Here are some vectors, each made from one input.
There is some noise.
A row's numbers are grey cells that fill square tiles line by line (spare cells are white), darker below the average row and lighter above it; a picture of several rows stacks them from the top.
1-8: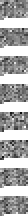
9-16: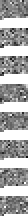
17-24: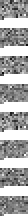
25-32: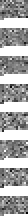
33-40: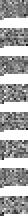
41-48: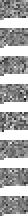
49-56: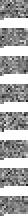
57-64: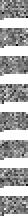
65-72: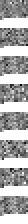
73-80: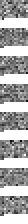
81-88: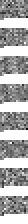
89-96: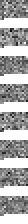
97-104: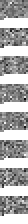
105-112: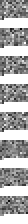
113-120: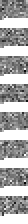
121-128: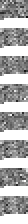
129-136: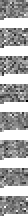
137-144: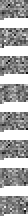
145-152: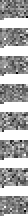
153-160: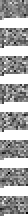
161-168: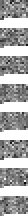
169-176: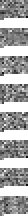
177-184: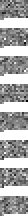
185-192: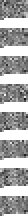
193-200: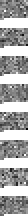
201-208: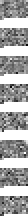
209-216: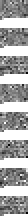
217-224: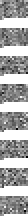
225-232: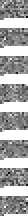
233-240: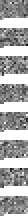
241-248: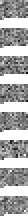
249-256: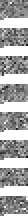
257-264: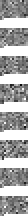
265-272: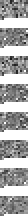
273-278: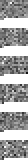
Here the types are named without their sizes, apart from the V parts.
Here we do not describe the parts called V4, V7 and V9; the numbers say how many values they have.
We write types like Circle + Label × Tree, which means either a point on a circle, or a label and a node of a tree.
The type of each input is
(Bool × V4 + Line) × V7 + Circle + V9.
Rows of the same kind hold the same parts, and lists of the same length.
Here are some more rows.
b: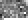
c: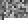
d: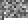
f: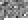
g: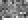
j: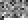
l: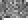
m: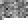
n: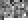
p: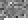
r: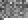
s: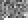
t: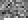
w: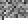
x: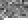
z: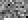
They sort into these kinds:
b, g, l, m
c, d, j, n, w
f, p, r, s, x
t, z

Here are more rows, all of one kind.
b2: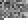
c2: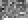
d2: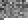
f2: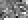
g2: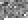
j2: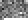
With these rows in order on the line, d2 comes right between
b2 and c2.
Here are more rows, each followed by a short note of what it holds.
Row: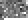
a point on a line and a value of V7
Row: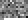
a point on a circle
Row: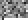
a value of V9
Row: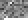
a point on a line and a value of V7
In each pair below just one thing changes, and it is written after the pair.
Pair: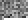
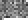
the value of V7
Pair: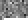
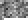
the value of V7
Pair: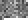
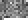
the true/false value
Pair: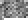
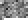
the true/false value
